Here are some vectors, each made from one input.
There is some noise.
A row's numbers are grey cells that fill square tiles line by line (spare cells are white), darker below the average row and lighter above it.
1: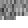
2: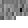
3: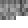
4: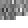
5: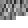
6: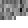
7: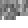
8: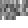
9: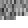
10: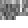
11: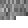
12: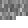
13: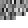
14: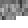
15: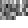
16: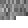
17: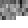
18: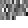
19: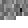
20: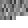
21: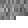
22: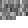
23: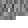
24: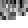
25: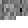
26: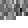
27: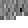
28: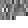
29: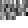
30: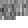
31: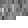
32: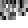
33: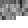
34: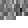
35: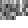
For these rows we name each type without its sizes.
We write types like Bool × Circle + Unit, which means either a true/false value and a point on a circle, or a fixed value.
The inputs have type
Circle + Line.
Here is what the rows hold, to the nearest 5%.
About 45% of them hold a point on a circle. The rest hold a point on a line.
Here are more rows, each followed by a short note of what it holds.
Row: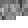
a point on a line
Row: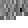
a point on a line
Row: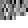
a point on a circle
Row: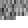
a point on a circle
